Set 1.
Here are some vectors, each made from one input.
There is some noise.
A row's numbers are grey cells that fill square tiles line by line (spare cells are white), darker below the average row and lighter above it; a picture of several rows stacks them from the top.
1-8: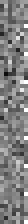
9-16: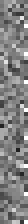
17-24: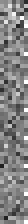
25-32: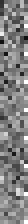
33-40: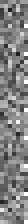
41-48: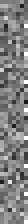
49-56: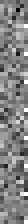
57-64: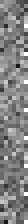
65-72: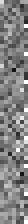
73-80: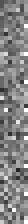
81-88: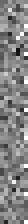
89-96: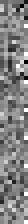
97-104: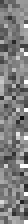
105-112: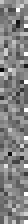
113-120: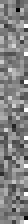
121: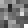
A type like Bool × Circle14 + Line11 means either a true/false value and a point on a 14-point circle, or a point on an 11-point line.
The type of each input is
Line6 × Line6.
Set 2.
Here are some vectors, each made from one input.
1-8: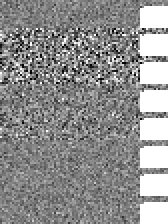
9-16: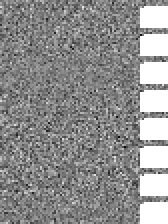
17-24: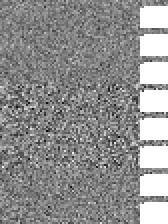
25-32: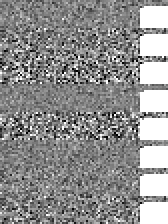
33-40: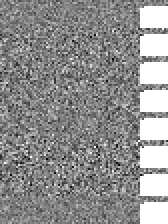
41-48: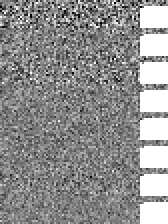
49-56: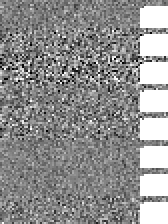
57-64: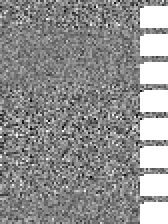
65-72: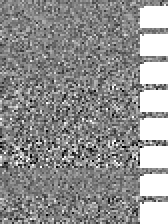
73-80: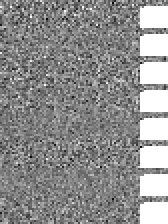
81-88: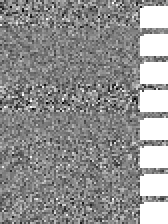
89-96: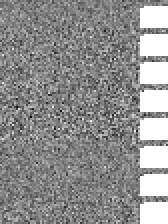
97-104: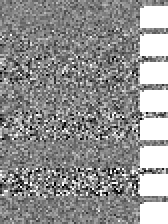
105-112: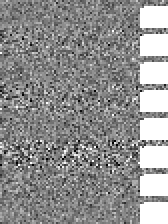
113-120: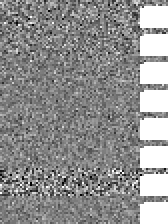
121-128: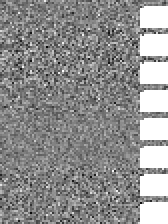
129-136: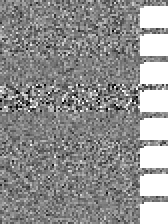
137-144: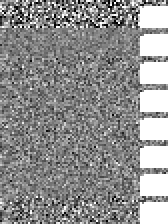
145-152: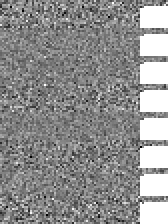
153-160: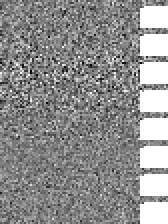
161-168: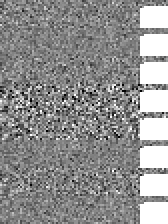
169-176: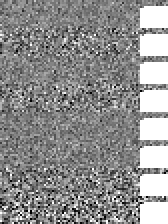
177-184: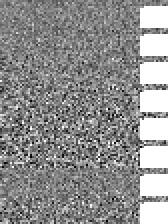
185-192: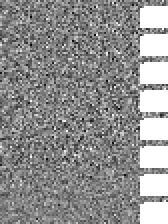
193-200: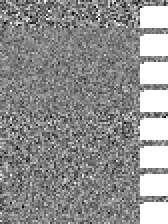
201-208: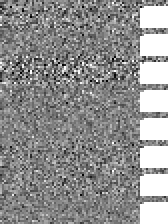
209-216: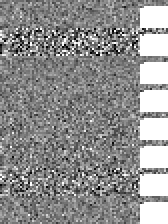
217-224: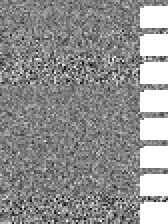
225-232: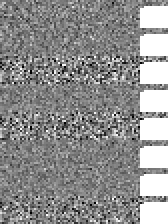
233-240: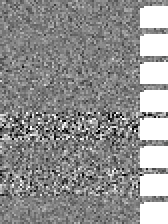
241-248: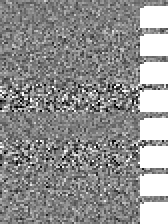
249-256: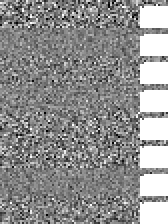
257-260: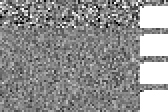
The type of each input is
Label6.
